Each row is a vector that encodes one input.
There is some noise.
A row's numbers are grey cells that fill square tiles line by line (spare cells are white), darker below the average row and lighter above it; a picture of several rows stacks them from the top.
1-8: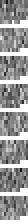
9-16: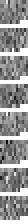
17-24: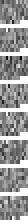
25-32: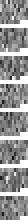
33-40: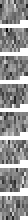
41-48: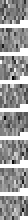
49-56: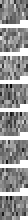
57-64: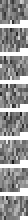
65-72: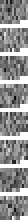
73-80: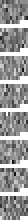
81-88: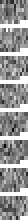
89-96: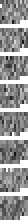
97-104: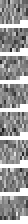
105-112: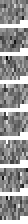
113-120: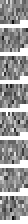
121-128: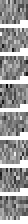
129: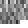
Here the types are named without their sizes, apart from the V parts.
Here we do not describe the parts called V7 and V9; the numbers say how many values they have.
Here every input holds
three true/false values and a value of V9, together with either a point on a line, or a value of V7.
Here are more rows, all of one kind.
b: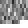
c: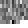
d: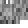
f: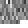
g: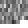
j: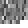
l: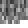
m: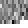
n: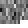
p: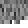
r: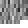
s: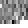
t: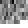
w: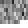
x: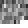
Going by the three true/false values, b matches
c, m, s and w.
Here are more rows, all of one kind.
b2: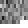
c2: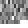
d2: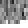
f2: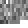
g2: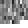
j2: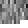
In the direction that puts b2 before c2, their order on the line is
b2, f2, g2, d2, j2, c2.
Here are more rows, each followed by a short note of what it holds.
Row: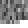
three true/false values, a value of V7 and a value of V9
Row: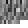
three true/false values, a value of V7 and a value of V9
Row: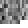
a point on a line, three true/false values and a value of V9
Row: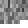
a point on a line, three true/false values and a value of V9
